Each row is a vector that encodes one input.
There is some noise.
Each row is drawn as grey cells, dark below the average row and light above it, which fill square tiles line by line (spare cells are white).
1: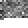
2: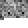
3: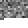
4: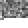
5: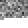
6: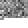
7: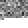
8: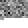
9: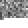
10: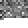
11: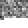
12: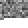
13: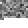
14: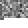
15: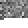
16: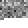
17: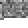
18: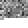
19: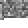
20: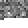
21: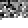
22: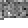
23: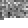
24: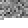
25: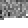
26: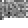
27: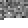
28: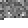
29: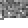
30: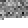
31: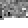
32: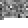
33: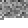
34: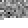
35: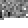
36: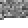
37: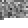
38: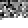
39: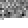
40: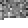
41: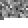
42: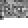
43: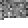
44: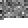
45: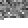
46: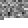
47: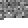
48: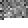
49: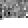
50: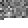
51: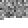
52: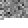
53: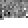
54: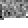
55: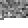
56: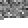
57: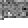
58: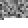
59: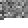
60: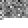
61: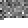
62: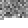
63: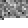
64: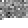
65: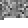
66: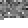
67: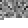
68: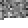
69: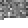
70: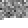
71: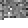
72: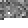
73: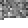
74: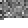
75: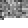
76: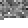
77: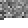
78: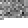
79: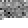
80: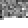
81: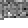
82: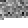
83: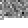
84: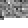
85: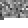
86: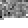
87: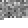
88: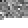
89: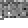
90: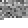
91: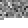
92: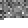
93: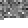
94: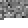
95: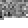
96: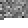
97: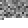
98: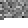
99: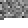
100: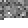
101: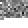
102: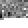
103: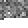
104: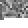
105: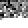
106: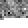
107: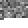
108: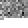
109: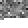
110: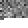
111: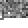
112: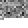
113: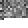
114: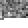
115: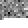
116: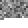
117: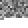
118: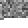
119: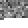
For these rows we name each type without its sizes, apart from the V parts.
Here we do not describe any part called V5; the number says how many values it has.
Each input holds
a list of items, each a true/false value and a value of V5.
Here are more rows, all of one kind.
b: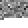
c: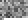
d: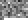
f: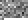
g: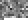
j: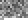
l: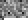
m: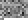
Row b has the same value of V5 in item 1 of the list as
f and g.
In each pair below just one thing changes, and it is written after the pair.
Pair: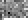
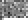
the true/false value in item 2 of the list
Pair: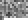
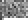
the value of V5 in item 2 of the list
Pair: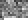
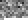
the true/false value in item 1 of the list
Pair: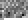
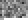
the true/false value in item 2 of the list
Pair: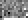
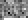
the value of V5 in item 1 of the list
